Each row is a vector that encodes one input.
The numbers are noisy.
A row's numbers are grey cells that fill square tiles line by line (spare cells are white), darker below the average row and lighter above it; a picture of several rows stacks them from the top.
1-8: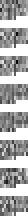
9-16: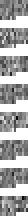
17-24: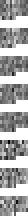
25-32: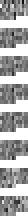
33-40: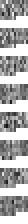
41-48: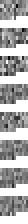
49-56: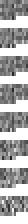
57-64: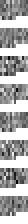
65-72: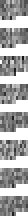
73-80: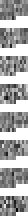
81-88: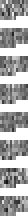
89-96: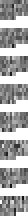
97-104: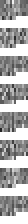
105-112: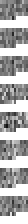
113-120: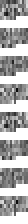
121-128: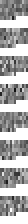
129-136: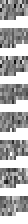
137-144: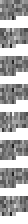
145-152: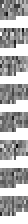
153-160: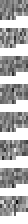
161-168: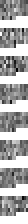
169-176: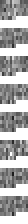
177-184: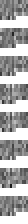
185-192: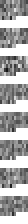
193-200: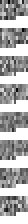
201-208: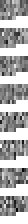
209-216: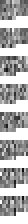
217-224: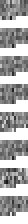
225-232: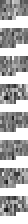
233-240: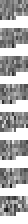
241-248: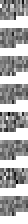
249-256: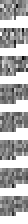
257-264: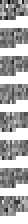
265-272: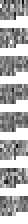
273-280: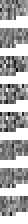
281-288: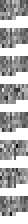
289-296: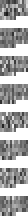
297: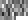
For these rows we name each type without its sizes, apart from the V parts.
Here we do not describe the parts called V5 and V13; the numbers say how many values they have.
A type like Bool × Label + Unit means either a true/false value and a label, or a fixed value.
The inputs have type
Bool × (Tree + V5) + V13.
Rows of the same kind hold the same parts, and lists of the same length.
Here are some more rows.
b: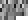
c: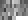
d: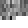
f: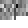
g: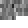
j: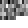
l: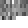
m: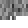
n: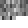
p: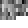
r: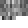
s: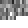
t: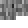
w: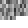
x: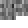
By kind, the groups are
b, f, j, p, s, w
c, m
d, g, l, n, r, t, x

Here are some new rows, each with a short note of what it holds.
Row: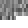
a true/false value and a value of V5
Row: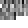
a value of V13
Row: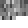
a node of a tree and a true/false value
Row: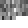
a node of a tree and a true/false value
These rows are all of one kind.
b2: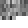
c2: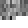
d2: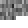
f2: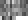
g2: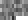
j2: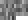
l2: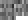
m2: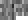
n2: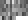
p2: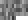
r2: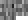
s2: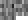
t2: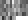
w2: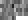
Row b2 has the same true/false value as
c2, f2, n2 and t2.
